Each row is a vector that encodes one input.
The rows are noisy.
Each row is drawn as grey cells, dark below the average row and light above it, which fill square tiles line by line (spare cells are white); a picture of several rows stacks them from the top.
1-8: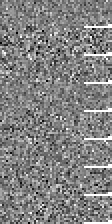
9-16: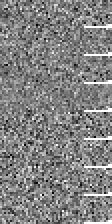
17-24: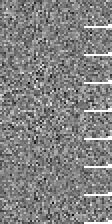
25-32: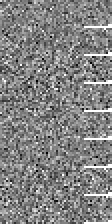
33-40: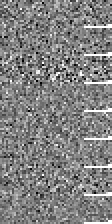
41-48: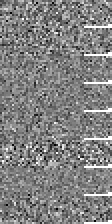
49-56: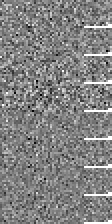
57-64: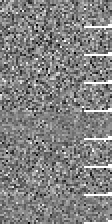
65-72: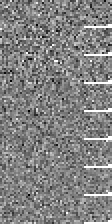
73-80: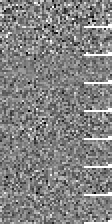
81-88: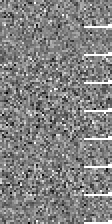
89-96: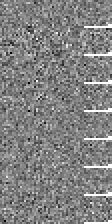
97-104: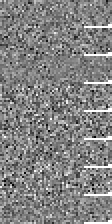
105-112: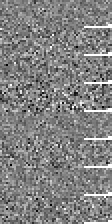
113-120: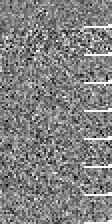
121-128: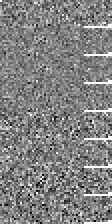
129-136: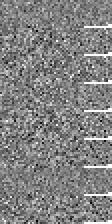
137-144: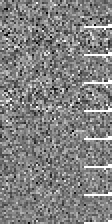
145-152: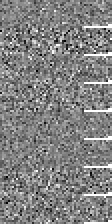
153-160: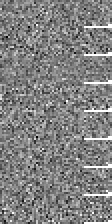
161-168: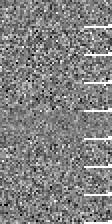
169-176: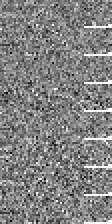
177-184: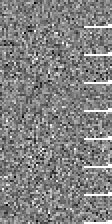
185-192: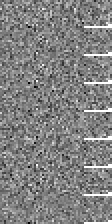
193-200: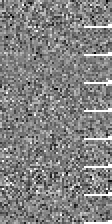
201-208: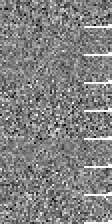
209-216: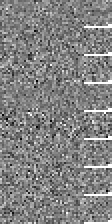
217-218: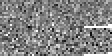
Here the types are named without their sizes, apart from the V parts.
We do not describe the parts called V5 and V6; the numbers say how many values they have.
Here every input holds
either a point on a line, or a true/false value and a value of V6, or a value of V5.
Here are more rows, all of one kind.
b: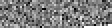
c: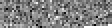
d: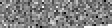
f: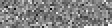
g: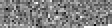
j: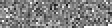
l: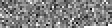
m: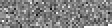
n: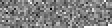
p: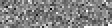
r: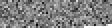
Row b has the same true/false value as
c, d, g and r.
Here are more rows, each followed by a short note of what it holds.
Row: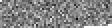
a value of V5
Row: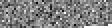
a true/false value and a value of V6
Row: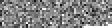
a point on a line
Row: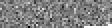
a point on a line
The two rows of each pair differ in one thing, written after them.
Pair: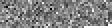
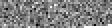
the true/false value
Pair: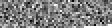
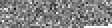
the true/false value
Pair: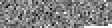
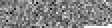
the value of V6
